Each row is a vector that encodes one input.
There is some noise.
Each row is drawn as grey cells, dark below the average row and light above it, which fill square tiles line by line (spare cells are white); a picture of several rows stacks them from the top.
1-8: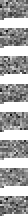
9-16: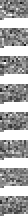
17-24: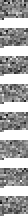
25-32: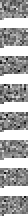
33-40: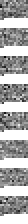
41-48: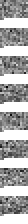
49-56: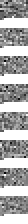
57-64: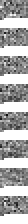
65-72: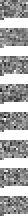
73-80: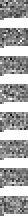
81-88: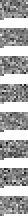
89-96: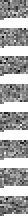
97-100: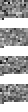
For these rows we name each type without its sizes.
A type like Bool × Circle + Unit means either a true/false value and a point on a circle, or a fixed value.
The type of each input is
List(Line) × Tree.
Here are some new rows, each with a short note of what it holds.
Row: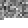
a node of a tree, together with a list of one item
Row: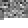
a node of a tree, together with a list of two items
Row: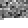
a node of a tree, together with the empty list
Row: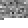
a node of a tree, together with a list of one item
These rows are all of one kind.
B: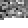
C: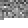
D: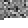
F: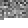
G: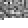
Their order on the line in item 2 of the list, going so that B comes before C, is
D, G, B, F, C.
